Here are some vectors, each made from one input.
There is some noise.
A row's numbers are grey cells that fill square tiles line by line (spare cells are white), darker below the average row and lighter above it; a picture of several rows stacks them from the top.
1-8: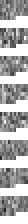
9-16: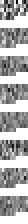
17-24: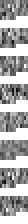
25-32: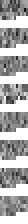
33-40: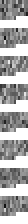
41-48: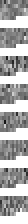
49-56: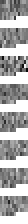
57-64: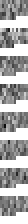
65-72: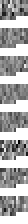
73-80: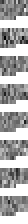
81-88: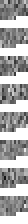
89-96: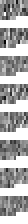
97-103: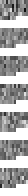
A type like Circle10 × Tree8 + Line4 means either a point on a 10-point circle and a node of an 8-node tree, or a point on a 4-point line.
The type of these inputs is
Bool × Bool × Bool + Line9.
